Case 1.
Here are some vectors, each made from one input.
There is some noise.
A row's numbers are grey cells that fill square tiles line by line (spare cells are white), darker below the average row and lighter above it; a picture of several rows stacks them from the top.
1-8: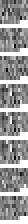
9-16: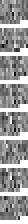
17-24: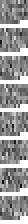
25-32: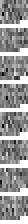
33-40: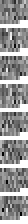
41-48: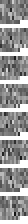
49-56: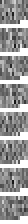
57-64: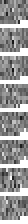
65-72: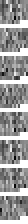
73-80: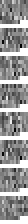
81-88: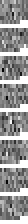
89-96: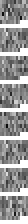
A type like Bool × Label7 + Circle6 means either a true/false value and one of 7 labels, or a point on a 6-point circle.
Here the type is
Line13 + Tree13.
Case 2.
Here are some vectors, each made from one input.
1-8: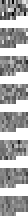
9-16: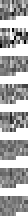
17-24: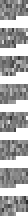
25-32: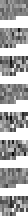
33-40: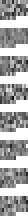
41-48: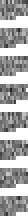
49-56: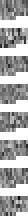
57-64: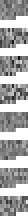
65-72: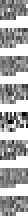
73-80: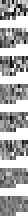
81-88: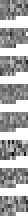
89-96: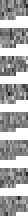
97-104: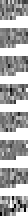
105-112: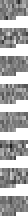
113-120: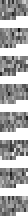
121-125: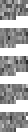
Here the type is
Bool × Tree10.
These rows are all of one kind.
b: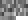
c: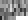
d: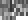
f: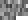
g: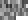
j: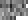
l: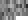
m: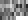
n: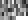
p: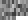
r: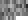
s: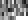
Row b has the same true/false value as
d and j.
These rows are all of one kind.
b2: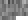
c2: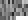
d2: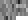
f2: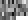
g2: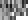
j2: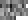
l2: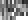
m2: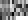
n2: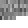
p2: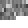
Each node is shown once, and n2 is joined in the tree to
d2.
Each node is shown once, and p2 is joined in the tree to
m2.
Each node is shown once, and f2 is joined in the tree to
b2 and g2.
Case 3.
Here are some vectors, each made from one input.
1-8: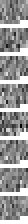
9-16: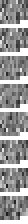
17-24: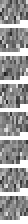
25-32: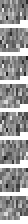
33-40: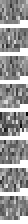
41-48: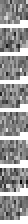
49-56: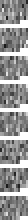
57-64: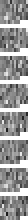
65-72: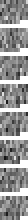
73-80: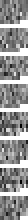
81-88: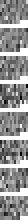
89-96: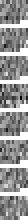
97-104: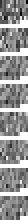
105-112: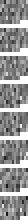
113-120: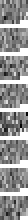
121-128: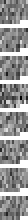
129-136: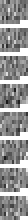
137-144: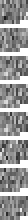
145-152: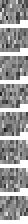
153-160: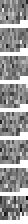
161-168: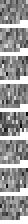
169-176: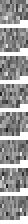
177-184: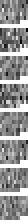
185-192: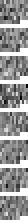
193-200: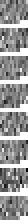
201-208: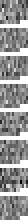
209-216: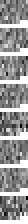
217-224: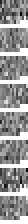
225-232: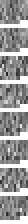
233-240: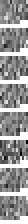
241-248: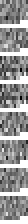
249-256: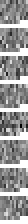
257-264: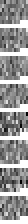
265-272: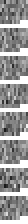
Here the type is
Bool × (Tree13 + Unit).
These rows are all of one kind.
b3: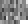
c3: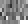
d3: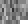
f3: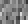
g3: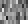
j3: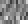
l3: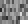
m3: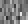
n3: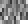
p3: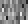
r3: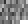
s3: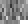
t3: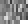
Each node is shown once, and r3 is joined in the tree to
m3.
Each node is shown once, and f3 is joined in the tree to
d3 and j3.
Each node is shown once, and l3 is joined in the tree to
b3 and j3.
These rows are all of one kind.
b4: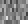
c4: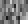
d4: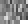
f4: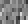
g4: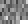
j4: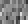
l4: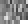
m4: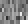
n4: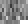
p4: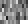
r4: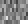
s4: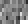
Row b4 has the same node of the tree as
f4, j4, r4 and s4.
